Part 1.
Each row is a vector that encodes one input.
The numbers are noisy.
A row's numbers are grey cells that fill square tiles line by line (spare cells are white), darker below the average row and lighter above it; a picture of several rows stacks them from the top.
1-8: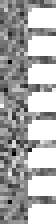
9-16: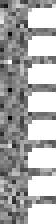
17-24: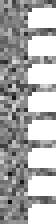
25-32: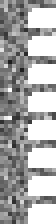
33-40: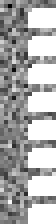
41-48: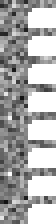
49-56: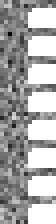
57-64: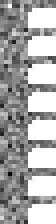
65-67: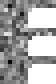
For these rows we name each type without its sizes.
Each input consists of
either a point on a line, or three true/false values.
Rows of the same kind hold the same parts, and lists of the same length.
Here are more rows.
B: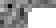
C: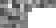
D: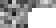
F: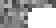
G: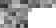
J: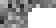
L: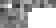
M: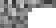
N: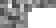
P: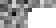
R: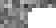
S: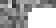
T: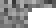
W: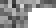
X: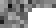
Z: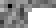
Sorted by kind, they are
B, C, F, J, L, M, N, R, S, T, W, X, Z
D, G, P

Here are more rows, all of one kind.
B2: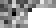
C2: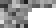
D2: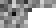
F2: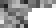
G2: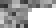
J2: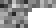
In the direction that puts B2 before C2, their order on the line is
D2, B2, J2, C2, G2, F2.
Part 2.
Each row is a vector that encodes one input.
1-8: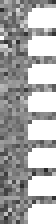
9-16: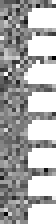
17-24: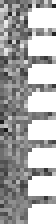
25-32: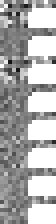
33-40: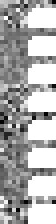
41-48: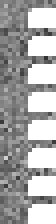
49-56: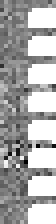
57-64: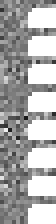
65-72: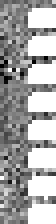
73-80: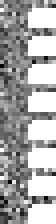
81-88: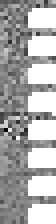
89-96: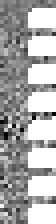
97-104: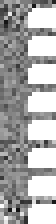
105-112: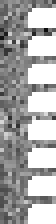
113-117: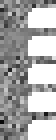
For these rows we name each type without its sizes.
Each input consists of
a node of a tree and a true/false value.
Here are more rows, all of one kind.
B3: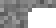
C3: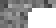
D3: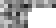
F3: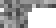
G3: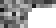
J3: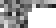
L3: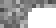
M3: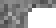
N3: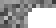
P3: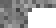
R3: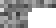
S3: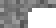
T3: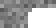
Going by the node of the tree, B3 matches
M3, N3, R3 and S3.
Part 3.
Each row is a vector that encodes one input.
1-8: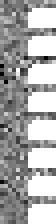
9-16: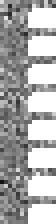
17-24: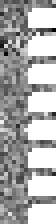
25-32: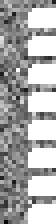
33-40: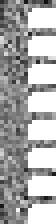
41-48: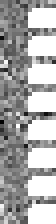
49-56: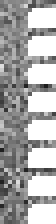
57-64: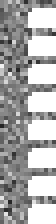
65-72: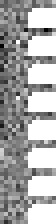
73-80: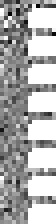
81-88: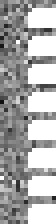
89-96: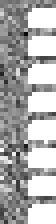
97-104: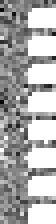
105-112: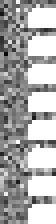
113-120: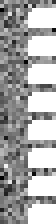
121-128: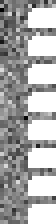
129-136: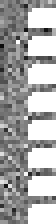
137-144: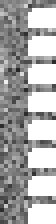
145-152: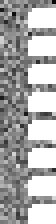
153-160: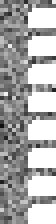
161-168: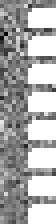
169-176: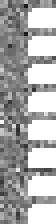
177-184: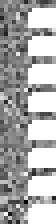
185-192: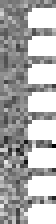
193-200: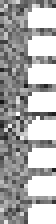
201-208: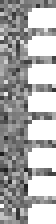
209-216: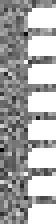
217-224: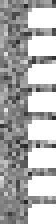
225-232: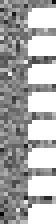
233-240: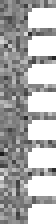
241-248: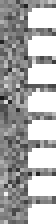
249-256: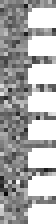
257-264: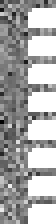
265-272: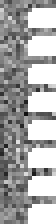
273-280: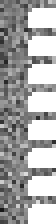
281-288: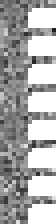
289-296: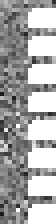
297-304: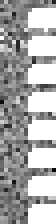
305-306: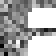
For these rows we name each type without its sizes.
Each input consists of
either a node of a tree, or four true/false values.
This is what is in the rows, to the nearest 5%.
About 30% of them hold a node of a tree. The rest hold four true/false values.
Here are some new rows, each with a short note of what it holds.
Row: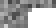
four true/false values
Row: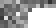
a node of a tree
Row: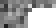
four true/false values
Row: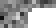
a node of a tree
